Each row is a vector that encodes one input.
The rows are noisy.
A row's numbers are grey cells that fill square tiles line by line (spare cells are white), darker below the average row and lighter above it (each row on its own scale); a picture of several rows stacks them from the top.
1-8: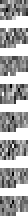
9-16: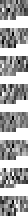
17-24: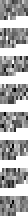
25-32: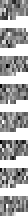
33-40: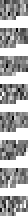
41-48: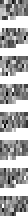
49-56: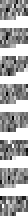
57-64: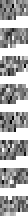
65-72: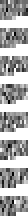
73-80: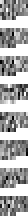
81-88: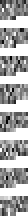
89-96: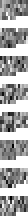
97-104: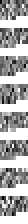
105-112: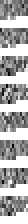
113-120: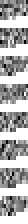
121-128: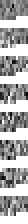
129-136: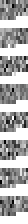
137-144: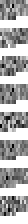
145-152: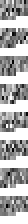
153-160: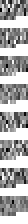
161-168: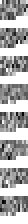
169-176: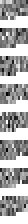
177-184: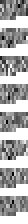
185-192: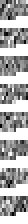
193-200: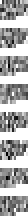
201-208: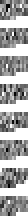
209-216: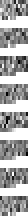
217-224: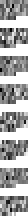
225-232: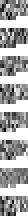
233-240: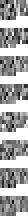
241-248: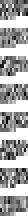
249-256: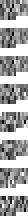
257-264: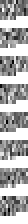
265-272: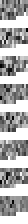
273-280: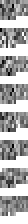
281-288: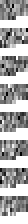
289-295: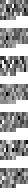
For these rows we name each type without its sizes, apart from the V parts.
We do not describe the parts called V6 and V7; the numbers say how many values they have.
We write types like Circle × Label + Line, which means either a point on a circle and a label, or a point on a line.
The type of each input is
Bool × V6 + Tree × V7.
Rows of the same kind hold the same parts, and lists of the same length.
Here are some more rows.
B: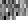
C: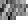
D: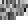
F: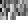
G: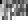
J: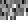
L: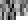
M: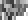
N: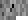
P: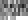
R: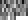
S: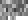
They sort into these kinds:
B, F, G, J, P, R, S
C, D, L, M, N

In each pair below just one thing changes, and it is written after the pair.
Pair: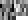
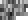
the true/false value
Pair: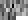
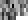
the value of V6
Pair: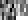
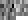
the value of V6
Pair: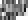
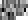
the value of V6
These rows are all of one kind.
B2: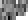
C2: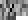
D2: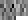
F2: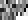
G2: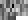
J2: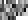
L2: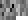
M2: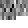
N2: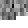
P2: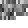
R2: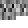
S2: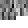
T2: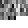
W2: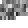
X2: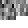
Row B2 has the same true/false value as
F2, J2, P2 and W2.
